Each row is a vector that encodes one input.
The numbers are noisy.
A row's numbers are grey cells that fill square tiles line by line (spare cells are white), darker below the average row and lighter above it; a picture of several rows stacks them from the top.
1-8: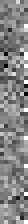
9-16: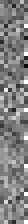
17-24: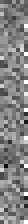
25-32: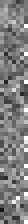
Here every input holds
a point on a 6-point line.
